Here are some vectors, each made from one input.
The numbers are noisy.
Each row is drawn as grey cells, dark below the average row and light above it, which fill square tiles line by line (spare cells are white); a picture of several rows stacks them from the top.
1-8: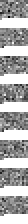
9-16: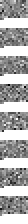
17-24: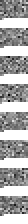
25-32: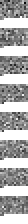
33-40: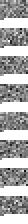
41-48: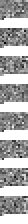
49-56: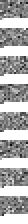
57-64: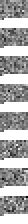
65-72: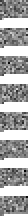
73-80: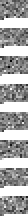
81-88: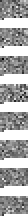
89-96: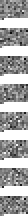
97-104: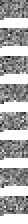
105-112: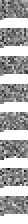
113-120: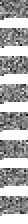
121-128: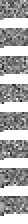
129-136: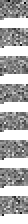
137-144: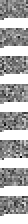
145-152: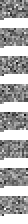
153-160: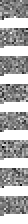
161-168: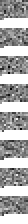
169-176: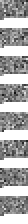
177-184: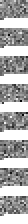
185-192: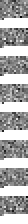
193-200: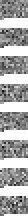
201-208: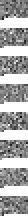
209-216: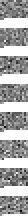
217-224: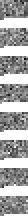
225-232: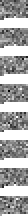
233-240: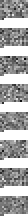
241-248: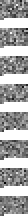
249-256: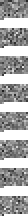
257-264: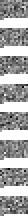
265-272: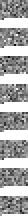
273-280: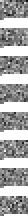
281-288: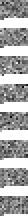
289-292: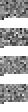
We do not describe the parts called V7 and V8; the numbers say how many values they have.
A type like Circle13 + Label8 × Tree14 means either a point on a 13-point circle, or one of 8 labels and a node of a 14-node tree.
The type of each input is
Bool × Bool × Bool × Bool × Label12 × V7 × V8.
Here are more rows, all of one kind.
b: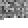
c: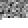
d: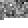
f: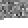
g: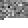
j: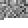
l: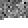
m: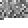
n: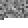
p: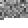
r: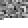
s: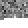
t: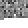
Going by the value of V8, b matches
c and d.
